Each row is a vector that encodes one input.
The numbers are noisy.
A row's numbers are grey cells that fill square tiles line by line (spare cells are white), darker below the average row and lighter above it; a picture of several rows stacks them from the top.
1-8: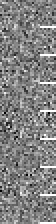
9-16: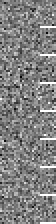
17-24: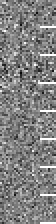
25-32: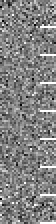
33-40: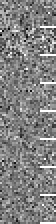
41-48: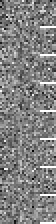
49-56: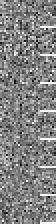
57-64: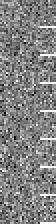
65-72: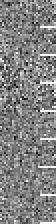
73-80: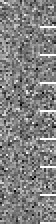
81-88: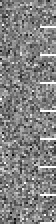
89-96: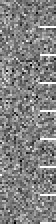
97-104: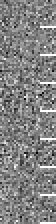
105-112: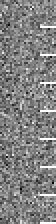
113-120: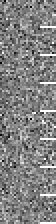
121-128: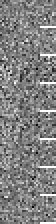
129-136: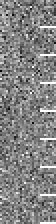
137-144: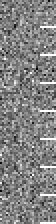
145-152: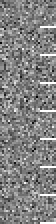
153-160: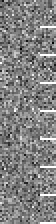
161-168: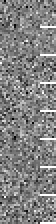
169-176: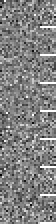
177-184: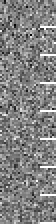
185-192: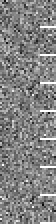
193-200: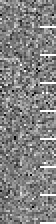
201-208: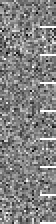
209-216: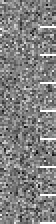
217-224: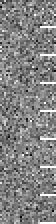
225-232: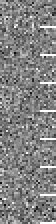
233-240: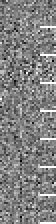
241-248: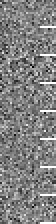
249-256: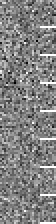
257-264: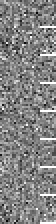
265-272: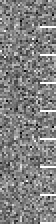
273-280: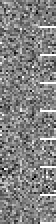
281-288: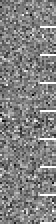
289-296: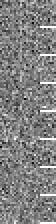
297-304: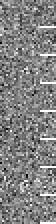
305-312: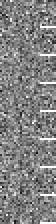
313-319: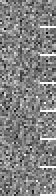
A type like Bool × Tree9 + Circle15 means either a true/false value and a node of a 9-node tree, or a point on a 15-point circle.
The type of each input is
Circle6 + Line19 + Tree10.
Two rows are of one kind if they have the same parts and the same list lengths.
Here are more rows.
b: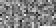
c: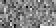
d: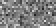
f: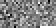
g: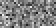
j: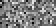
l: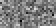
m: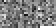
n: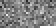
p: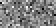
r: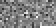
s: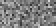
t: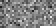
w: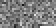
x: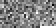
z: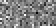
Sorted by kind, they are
b, l, p, z
c, f, j, m, n, r, t, w, x
d, g, s

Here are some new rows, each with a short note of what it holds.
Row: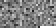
a point on a 19-point line
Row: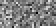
a node of a 10-node tree
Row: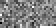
a point on a 19-point line
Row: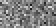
a point on a 6-point circle
